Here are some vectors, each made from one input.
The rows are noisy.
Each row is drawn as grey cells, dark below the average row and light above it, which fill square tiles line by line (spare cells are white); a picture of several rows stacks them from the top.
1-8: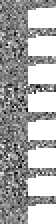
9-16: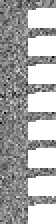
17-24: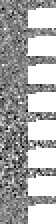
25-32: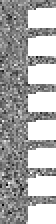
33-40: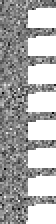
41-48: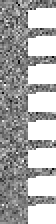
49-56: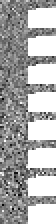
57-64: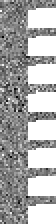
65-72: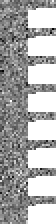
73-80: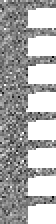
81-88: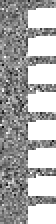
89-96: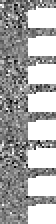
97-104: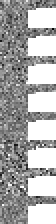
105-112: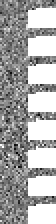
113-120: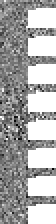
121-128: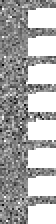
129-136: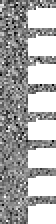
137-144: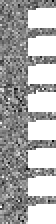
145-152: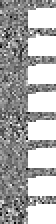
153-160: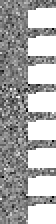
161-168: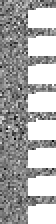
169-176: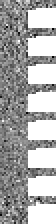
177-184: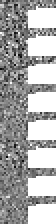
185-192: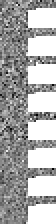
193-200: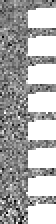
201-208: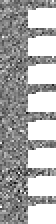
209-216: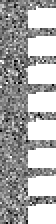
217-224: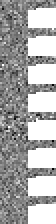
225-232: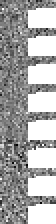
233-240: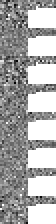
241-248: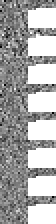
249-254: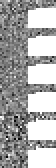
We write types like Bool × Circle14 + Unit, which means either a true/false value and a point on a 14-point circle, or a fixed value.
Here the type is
(Bool × Bool × Bool + Line9) × Line9 + Line6.
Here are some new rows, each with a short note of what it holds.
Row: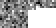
a point on a 6-point line
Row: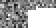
a point on a 6-point line
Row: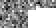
a point on a 6-point line
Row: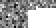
a point on a 6-point line
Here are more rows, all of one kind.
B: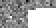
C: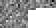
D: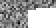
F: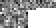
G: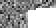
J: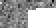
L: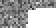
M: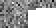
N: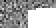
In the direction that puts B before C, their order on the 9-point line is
F, B, L, J, C, M, D, G, N.
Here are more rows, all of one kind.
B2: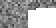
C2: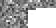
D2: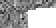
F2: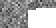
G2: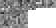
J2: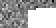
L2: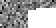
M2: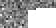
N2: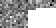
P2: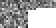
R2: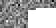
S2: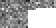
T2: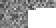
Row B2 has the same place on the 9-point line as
C2, F2, L2 and N2.
